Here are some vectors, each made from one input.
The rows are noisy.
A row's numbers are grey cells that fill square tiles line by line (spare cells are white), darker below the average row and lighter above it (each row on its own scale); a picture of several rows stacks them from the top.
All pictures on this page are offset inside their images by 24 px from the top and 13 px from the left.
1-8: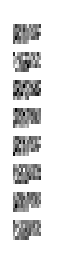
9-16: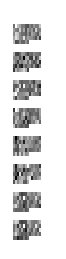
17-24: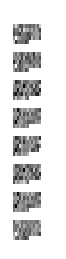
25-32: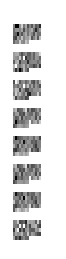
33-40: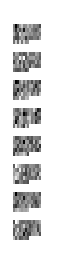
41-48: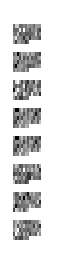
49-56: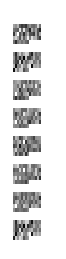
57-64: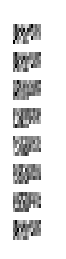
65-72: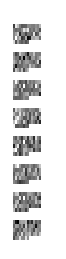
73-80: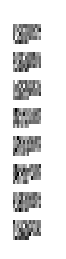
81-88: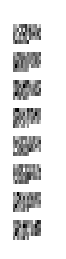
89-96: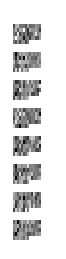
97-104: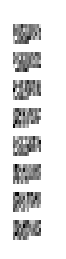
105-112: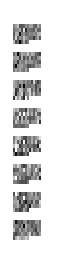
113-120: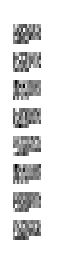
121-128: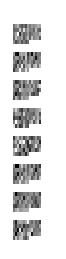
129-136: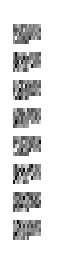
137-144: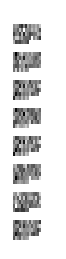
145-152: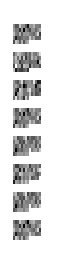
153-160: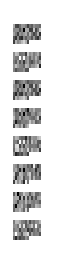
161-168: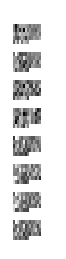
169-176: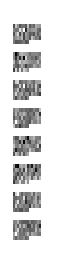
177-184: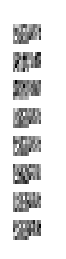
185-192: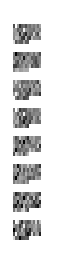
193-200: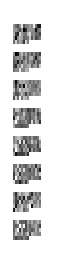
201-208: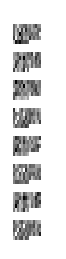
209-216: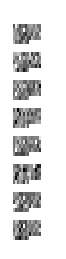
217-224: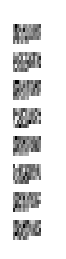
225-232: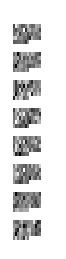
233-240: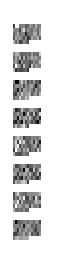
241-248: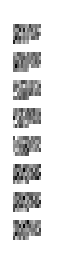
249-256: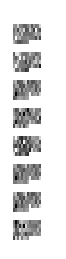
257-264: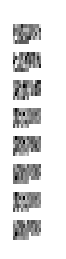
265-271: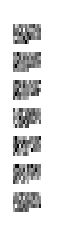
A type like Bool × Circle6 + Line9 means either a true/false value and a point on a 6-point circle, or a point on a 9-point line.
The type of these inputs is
Bool × Label10 × Line5 × Line5 + Label9 × Label9 × Label9 × Label9.
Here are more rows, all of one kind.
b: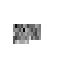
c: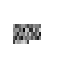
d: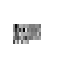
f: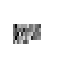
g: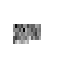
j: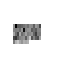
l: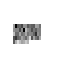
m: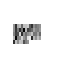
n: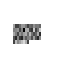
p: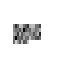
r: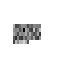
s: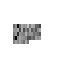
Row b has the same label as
g, j and l.
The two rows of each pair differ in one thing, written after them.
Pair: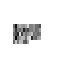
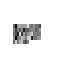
the place on one of the two 5-point lines
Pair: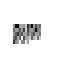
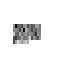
the label
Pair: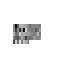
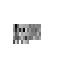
the place on one of the two 5-point lines
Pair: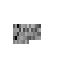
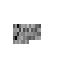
the place on one of the two 5-point lines
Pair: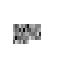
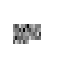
the place on one of the two 5-point lines
